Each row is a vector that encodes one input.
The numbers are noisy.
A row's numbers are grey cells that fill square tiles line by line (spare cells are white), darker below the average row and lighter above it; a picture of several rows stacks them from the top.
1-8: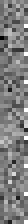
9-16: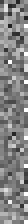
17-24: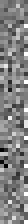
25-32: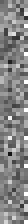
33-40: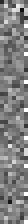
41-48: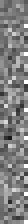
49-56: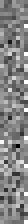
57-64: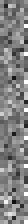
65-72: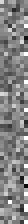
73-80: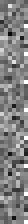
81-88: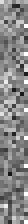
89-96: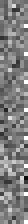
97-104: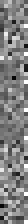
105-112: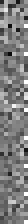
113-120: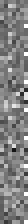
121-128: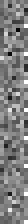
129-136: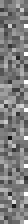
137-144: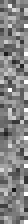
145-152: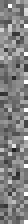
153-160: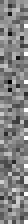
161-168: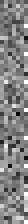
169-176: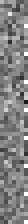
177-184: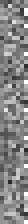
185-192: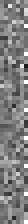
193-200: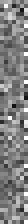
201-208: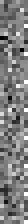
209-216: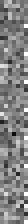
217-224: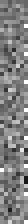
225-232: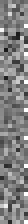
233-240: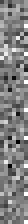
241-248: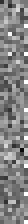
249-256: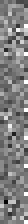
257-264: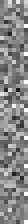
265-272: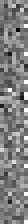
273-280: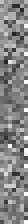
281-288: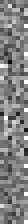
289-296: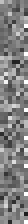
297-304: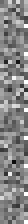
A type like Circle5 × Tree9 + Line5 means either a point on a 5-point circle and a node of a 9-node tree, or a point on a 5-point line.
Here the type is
Bool × Line12.
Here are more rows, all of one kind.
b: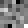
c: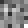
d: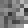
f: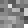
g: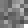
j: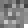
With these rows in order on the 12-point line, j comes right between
f and g.
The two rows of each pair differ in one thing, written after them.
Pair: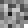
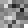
the place on the 12-point line
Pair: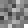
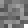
the true/false value
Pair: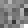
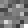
the place on the 12-point line
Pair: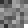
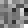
the place on the 12-point line
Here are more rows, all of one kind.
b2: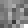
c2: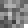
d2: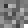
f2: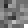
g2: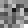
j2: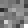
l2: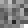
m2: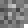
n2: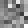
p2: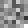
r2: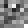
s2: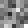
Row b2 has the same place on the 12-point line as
c2, g2, l2 and p2.
